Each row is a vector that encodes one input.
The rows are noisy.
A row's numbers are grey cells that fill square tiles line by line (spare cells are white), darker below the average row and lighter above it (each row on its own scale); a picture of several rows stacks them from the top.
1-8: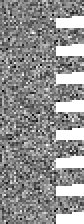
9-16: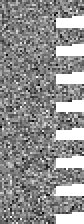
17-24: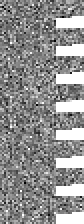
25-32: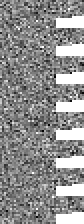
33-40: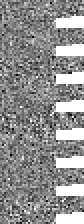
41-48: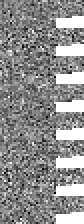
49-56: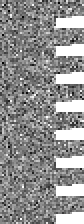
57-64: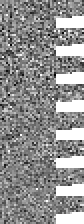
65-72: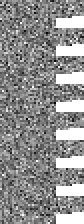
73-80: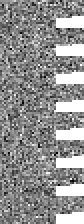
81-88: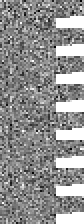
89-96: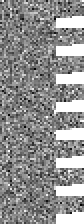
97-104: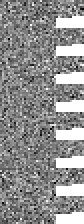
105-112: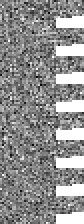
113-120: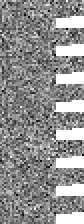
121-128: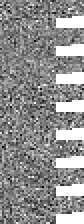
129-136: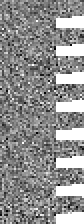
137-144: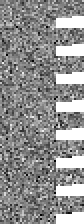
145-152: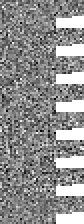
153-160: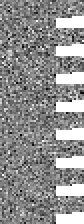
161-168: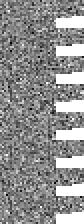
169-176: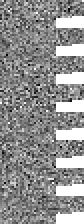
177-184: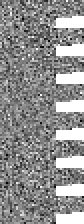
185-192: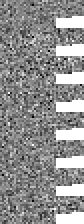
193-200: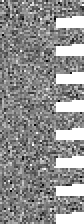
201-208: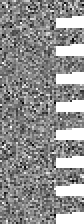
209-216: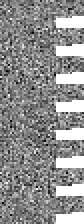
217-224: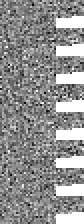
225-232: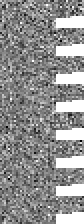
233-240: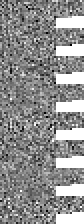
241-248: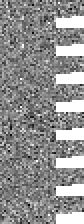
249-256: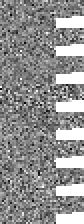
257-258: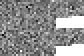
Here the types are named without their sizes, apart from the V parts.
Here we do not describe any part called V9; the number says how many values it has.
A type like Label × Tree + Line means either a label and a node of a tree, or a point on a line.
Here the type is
Label × Label × Label × Line + V9.
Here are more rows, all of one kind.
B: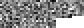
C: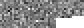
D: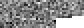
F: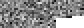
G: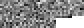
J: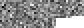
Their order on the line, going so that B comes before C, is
D, B, C, J, G, F.
